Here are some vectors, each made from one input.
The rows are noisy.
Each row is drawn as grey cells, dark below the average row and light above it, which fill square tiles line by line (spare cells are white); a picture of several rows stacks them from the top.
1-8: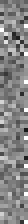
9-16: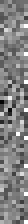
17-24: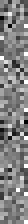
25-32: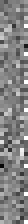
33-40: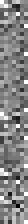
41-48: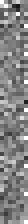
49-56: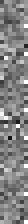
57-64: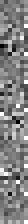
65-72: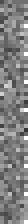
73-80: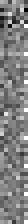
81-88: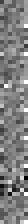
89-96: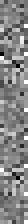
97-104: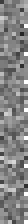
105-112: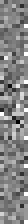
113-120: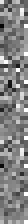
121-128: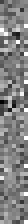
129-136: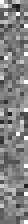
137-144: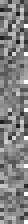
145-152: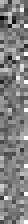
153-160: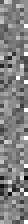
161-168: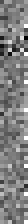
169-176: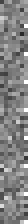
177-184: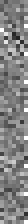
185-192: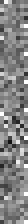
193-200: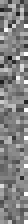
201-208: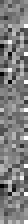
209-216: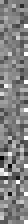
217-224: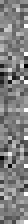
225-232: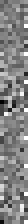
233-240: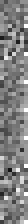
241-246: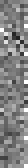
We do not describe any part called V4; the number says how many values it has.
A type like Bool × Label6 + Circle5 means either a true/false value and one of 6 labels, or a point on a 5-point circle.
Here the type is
(Circle10 + Unit) × (Line6 + Line10) + Line7 + V4.
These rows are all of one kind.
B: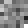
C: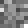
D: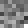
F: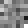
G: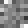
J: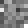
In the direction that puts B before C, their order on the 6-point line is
D, B, G, F, C, J.
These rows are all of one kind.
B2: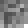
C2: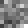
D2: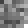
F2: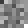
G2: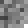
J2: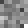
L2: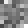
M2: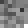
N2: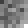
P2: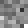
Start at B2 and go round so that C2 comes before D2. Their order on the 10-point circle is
B2, M2, P2, J2, F2, L2, C2, D2, G2, N2.
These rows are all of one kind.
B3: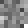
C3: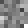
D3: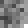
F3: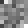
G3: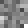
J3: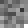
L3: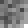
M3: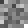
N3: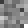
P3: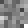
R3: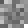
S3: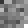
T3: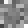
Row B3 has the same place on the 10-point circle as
C3, G3, N3 and P3.
